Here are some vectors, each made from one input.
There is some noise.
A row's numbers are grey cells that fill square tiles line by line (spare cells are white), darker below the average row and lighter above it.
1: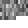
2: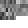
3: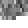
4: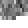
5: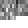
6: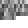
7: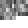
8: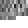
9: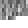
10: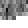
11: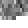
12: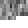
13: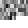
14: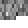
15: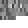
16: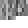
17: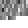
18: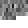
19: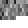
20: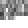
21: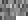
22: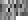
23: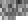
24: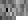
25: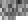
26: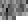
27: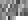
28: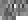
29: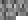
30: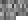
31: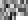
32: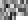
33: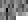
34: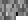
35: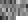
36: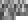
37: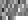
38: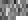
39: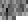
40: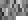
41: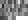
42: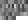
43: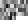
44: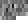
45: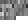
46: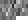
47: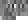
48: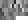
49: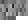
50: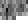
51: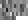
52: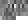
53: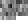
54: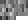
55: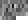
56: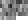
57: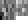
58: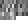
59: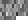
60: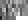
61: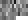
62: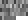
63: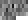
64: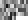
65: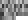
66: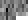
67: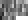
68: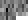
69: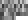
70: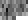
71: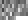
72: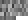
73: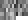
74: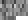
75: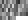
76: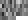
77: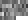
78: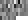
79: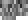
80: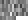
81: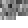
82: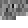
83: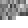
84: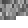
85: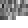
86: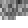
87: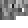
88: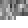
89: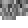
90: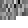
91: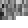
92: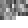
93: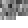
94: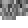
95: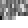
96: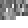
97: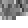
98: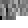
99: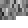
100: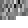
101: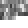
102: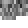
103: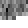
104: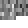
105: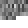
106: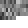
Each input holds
a list of up to three points on a 9-point line.
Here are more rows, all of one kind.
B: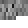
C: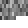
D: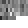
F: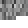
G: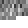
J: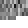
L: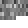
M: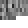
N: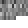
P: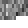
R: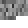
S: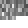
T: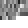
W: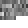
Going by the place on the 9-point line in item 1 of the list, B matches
M, R and W.
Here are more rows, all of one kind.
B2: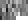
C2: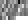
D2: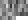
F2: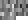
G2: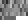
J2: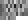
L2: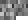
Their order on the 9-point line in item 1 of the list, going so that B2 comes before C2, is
G2, L2, B2, F2, J2, C2, D2.
